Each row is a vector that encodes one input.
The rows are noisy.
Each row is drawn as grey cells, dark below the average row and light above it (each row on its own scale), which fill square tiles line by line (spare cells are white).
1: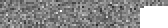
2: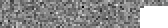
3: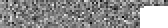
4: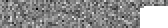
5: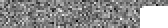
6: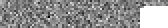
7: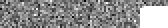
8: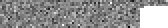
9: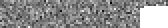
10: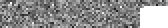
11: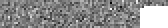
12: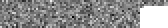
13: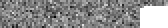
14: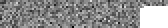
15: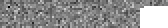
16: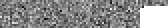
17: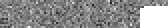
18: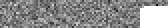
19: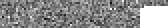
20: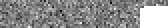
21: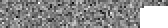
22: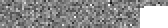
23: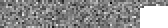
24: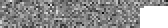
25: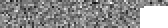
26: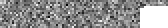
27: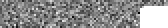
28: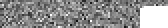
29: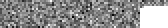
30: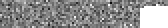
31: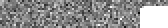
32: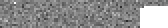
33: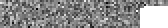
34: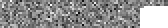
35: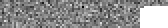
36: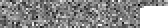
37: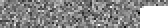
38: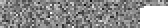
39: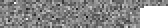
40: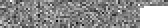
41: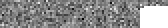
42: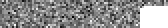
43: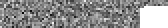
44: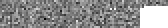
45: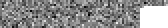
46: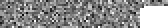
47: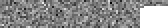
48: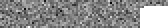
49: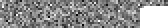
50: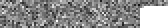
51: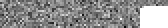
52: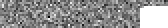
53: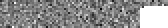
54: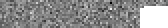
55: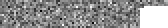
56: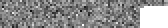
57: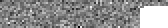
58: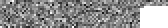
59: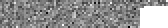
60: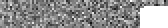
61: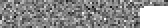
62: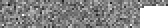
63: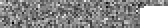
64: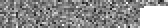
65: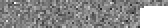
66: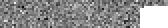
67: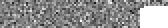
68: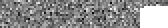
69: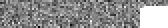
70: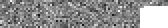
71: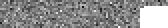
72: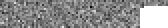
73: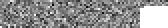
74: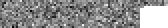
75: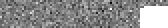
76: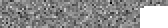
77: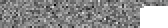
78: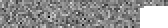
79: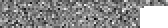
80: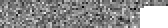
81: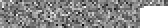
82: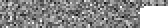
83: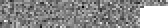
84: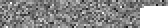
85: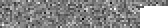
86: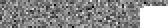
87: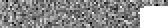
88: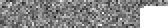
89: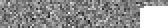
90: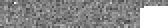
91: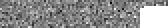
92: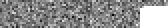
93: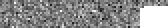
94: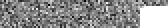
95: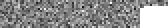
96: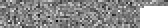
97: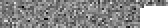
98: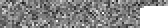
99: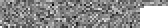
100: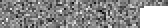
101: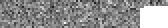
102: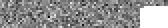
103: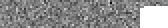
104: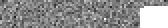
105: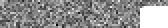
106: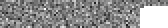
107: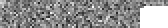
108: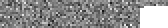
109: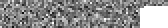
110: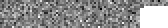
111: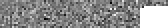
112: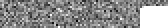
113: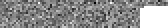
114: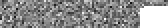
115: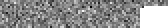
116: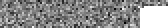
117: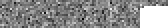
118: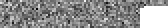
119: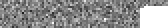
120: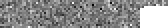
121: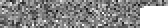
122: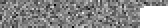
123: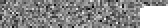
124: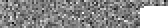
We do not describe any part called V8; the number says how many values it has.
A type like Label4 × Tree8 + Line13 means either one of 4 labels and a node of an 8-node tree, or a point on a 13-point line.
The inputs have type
Bool × Bool × Bool × Bool + (Tree9 + Unit) × V8.
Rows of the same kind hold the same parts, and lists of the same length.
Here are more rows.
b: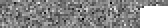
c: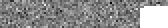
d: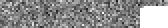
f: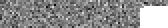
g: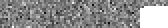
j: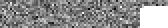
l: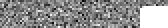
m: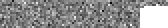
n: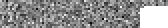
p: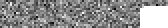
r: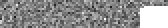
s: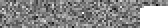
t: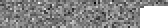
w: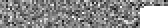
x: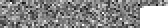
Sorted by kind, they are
b, c, g, m
d, f, j, l, n, p, r, s, w, x
t

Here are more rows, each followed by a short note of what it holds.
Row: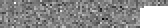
a node of a 9-node tree and a value of V8
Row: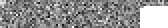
four true/false values
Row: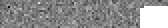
a node of a 9-node tree and a value of V8
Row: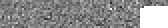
a value of V8
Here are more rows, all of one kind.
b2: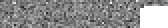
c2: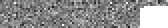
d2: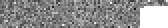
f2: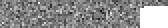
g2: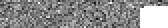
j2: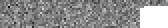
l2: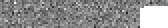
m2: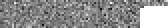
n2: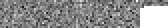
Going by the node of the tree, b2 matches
c2, d2 and m2.
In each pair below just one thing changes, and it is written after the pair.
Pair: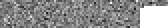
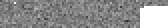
the node of the tree
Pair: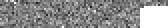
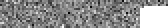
the node of the tree
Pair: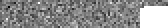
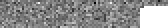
the node of the tree
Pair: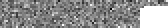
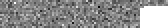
the node of the tree
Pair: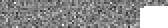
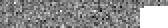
the value of V8
